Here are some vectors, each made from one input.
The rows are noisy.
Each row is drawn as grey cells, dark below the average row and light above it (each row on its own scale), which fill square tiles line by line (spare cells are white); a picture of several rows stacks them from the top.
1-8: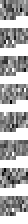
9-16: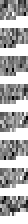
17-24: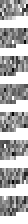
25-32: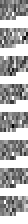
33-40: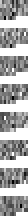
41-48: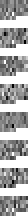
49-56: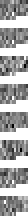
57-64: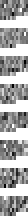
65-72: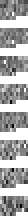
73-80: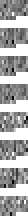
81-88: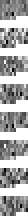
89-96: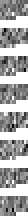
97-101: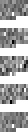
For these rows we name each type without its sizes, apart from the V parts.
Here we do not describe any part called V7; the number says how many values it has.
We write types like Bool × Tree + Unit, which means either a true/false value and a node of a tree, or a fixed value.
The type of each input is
Bool × (Line + V7).
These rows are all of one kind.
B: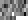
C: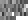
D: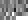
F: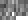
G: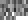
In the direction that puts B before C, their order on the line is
B, F, C, D, G.
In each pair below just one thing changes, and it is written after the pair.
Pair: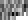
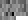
the value of V7
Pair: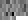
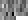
the true/false value
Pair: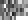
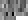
the value of V7
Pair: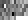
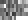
the true/false value
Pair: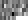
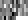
the true/false value
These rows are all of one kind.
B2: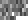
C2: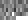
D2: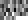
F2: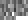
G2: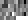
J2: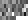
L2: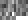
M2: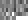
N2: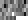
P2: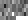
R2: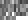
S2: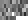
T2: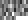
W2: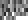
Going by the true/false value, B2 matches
J2, N2, P2 and S2.
